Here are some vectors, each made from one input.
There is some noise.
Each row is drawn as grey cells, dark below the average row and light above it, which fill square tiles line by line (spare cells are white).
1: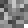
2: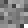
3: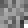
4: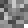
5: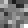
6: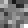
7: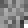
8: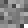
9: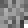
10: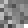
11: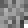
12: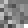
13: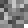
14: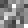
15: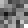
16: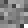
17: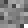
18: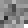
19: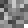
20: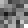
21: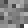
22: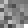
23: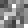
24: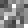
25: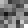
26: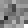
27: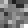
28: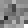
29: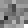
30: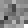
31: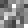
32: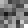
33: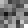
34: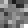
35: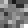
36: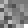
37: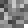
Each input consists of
a point on a 4-point line and a true/false value.
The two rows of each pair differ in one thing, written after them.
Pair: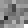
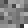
the place on the 4-point line
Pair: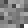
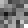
the place on the 4-point line
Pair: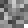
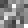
the true/false value
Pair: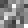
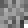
the place on the 4-point line
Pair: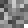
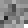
the place on the 4-point line
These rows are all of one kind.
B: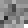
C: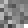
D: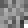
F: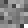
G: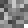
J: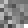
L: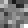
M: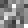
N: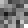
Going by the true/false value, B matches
F, G and N.
